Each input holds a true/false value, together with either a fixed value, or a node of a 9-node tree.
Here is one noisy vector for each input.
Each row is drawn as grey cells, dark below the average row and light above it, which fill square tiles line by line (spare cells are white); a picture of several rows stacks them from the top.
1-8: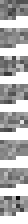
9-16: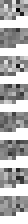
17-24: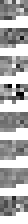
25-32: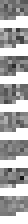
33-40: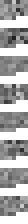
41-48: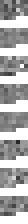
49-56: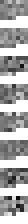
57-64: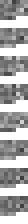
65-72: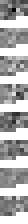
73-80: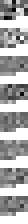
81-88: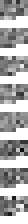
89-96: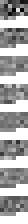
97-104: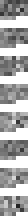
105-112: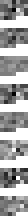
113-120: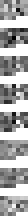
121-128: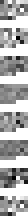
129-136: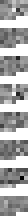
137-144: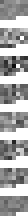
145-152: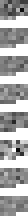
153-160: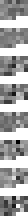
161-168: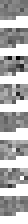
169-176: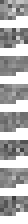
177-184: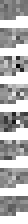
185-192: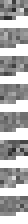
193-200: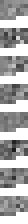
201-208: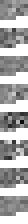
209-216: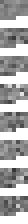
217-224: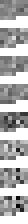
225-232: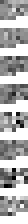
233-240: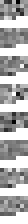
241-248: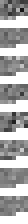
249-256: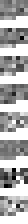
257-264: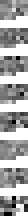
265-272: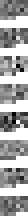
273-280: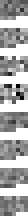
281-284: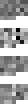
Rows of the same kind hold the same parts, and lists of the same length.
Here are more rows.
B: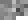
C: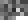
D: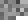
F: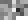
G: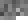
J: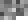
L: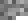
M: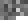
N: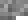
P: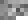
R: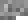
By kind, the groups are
B, C, F, M, N, P, R
D, G, J, L

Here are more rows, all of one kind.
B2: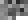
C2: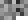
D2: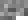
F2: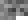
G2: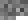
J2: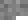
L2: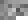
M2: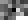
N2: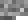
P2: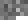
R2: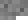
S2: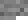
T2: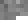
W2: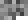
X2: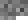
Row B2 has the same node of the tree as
G2, M2, R2 and X2.
